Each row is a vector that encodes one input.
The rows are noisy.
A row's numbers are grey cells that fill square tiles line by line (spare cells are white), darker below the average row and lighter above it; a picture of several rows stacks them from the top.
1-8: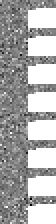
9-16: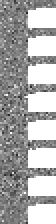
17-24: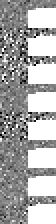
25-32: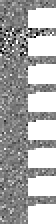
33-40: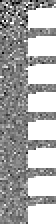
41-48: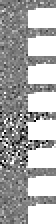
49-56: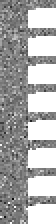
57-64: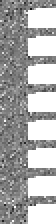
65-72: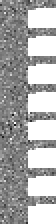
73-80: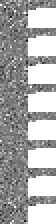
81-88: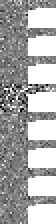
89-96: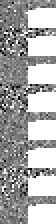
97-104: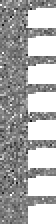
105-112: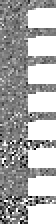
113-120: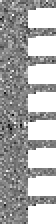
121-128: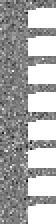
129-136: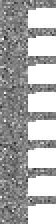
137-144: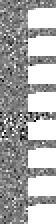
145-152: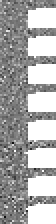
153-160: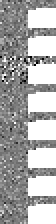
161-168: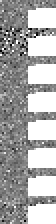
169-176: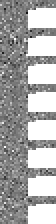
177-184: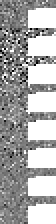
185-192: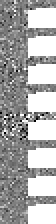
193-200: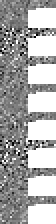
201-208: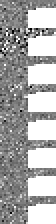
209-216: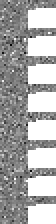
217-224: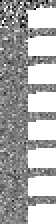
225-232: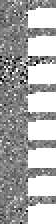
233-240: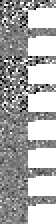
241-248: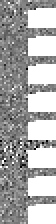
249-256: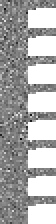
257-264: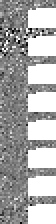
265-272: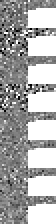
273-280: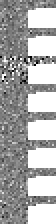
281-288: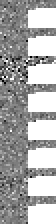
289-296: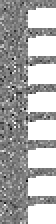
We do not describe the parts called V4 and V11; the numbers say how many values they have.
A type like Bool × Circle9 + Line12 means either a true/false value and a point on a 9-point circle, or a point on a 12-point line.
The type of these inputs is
(Bool × Bool × Bool × Bool × Tree12 + V11) × V4 + Line7.
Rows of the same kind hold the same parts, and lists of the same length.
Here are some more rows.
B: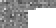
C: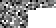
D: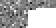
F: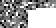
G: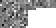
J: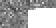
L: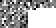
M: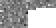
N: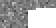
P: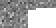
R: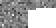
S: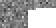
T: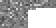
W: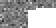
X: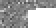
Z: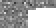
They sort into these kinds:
B, J, M, N, P, R, S, T, W, X, Z
C, F, L
D, G

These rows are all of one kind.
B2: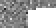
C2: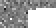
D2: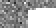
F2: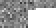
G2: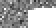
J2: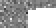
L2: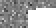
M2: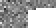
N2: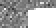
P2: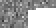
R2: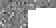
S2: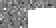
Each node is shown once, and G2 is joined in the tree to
D2 and S2.
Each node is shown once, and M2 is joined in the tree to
P2.
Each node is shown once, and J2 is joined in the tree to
C2, F2 and P2.
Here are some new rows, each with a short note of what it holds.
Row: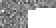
a node of a 12-node tree, four true/false values and a value of V4
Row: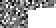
a point on a 7-point line
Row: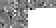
a value of V4 and a value of V11
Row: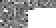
a value of V4 and a value of V11
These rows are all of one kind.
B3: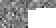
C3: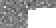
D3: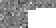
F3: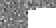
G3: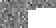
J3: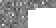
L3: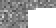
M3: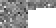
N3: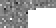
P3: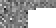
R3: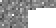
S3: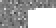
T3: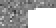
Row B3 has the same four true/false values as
M3 and S3.
